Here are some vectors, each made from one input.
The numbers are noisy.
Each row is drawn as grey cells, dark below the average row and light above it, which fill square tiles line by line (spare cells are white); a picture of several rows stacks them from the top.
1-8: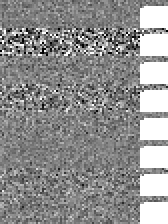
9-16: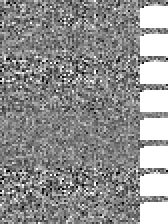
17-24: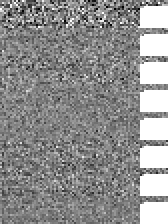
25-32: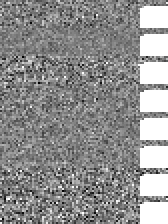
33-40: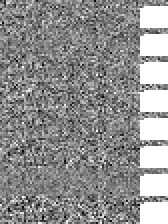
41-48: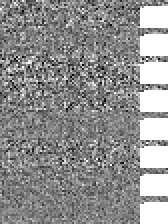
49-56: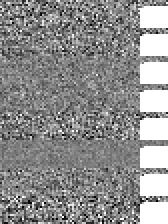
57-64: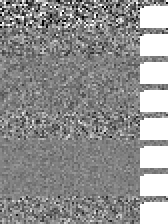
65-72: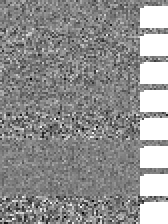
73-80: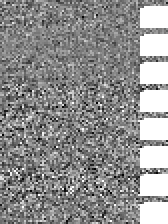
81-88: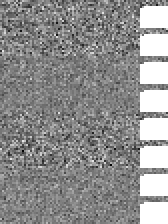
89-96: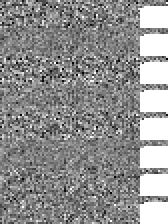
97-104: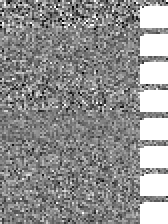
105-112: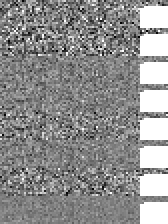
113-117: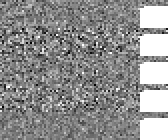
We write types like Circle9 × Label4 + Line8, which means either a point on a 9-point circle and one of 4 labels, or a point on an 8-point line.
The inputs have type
Tree8.
